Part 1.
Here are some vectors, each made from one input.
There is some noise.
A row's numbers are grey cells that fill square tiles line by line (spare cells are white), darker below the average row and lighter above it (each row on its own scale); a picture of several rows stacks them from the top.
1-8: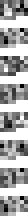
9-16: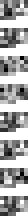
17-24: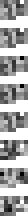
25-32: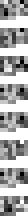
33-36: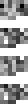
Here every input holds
three true/false values.
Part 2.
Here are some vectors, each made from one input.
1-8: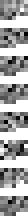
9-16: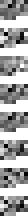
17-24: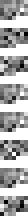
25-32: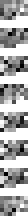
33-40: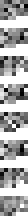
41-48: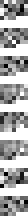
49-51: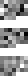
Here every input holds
one of 6 labels.
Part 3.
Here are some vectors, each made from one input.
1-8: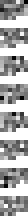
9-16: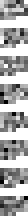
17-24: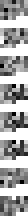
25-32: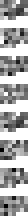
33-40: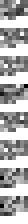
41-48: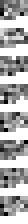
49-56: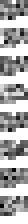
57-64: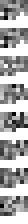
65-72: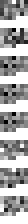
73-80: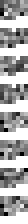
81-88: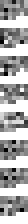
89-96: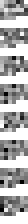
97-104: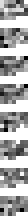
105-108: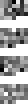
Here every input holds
either a fixed value, or four true/false values.
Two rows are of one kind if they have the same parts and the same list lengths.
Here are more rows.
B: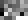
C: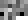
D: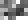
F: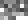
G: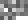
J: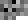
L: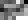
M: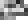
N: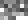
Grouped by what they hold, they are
B, C, D, G, J, L, M
F, N

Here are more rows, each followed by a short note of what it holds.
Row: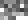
a fixed value
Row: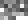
a fixed value
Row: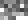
a fixed value
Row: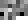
four true/false values
